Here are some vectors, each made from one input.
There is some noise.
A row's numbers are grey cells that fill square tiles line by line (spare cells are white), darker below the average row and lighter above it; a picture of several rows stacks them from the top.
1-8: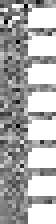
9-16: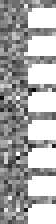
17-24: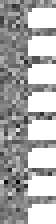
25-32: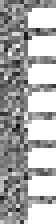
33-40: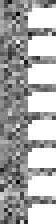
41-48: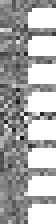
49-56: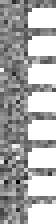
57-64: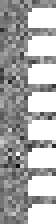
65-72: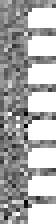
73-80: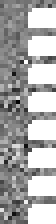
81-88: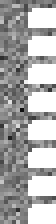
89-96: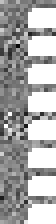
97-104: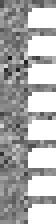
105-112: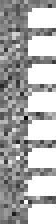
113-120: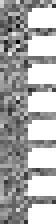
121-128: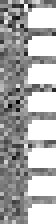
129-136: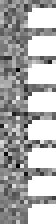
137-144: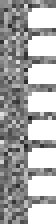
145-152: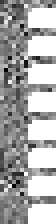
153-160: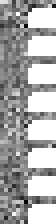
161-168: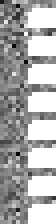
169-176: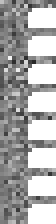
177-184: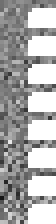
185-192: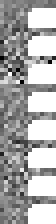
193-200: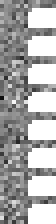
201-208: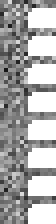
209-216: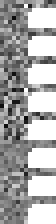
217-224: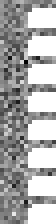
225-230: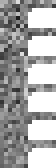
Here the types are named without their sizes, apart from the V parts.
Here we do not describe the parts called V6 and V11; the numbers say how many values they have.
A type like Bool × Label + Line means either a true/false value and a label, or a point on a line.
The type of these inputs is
List(Line) × (Unit + V6 × V11).
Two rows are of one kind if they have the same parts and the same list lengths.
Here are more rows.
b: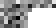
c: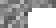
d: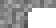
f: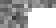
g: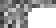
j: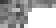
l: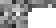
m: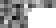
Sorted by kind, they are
b
c
d
f, m
g
j, l

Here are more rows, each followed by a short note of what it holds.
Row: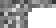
a list of one item
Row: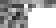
a list of one item
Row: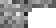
a value of V6 and a value of V11, together with a list of two items
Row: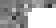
a list of two items
